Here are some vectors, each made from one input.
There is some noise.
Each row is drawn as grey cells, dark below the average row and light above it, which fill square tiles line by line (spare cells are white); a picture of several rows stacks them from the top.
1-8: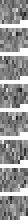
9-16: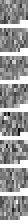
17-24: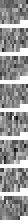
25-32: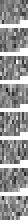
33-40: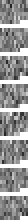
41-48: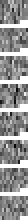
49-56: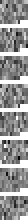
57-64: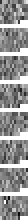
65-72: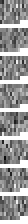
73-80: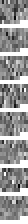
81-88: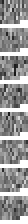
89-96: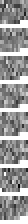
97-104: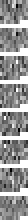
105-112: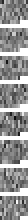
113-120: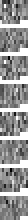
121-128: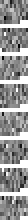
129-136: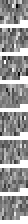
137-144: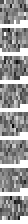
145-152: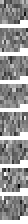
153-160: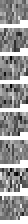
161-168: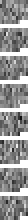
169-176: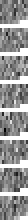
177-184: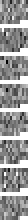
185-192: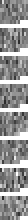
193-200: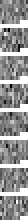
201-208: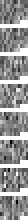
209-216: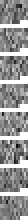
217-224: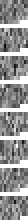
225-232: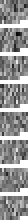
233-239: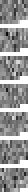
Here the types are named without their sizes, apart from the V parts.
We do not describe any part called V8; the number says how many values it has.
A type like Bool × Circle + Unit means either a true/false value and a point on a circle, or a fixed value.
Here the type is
List(Label + Line × Line) × V8.
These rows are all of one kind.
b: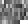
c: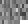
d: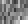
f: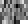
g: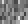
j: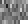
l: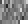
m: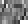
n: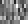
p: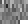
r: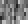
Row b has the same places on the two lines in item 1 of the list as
j and n.
